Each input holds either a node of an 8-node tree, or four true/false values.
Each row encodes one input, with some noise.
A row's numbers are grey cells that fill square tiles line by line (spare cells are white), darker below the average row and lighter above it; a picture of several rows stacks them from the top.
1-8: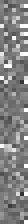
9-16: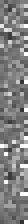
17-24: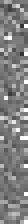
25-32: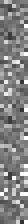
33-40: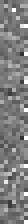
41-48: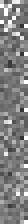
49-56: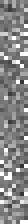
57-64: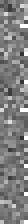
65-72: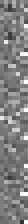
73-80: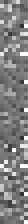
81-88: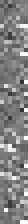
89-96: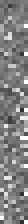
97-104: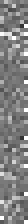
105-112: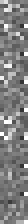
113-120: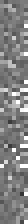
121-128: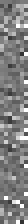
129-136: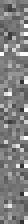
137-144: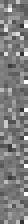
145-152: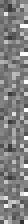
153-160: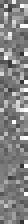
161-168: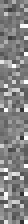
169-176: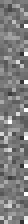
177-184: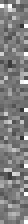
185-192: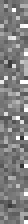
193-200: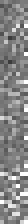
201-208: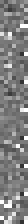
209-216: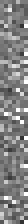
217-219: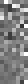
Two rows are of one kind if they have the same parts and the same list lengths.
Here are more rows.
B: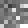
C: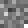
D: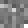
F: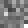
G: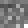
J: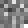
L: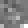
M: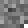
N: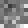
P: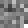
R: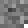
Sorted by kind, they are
B, D, G, L, N
C, F, J, M, P, R

